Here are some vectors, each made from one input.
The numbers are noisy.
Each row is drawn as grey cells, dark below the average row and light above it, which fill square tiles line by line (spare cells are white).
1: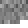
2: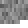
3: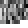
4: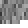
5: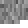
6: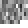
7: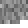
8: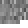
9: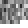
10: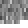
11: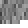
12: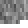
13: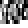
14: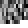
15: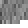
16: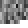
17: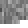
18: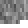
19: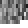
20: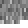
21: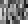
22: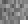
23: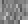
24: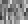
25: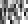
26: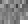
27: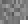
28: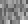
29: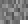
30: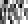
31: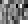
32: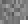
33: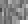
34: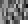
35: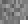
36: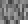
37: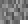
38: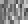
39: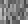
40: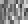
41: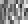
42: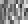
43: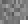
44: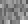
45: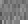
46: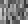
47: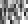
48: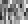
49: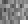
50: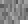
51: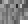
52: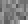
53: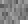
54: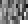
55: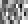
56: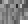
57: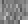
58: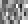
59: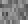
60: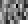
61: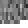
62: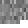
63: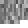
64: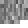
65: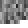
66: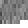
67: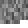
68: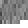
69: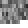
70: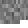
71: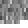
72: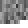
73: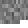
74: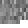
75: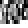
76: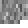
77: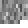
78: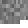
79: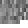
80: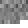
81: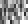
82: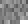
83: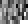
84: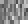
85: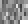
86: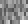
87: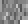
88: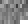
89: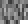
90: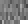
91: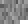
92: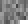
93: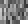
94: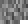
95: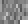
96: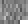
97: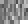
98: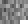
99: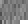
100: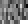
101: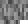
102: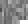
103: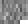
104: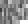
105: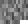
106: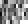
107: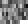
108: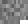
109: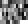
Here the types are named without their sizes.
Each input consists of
a label.
